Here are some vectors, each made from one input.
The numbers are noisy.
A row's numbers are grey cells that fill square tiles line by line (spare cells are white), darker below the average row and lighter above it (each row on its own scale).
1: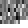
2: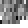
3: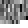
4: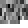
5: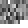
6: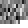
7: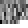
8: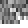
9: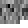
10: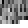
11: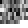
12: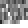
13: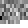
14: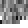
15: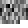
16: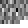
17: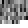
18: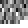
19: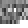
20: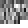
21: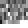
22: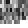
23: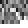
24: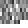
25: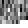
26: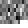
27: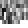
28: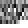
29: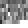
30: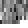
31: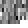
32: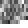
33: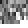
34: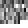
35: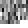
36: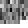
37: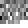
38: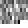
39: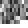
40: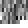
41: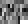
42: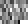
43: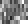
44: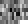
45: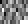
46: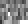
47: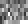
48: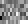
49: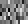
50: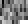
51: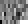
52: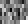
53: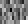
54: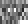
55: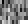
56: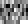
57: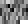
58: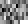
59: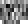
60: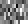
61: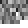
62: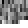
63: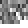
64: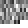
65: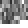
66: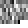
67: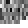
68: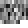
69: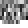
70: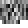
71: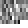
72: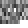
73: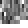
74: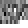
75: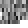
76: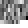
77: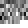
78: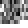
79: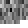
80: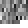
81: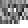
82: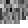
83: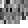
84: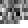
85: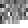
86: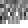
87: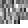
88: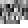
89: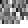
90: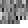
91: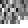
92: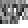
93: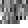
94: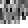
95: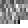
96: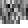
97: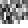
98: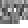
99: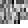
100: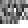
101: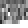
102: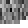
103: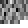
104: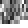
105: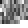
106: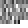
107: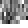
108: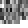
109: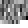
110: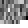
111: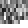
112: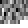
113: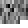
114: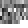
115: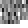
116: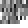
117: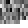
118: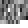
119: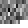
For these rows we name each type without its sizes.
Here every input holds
a label.
